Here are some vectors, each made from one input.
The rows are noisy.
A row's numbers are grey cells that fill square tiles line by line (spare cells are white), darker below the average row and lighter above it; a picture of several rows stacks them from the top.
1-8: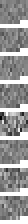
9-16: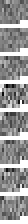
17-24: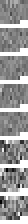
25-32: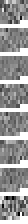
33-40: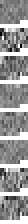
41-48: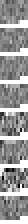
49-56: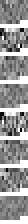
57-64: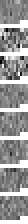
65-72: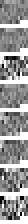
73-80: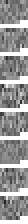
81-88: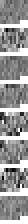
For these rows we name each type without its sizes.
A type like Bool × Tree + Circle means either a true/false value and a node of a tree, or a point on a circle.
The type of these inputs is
Bool × Circle + Line.
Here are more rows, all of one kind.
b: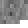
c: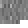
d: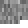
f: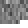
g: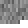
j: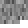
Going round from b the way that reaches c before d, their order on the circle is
b, f, c, g, j, d.
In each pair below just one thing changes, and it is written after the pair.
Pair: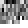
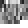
the true/false value
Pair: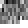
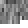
the true/false value
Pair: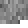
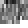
the place on the circle
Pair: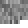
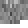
the place on the circle
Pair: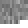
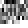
the place on the circle
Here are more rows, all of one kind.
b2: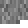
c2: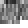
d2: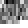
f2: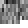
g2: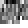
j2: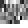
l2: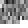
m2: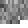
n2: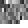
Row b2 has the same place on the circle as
c2, g2 and n2.
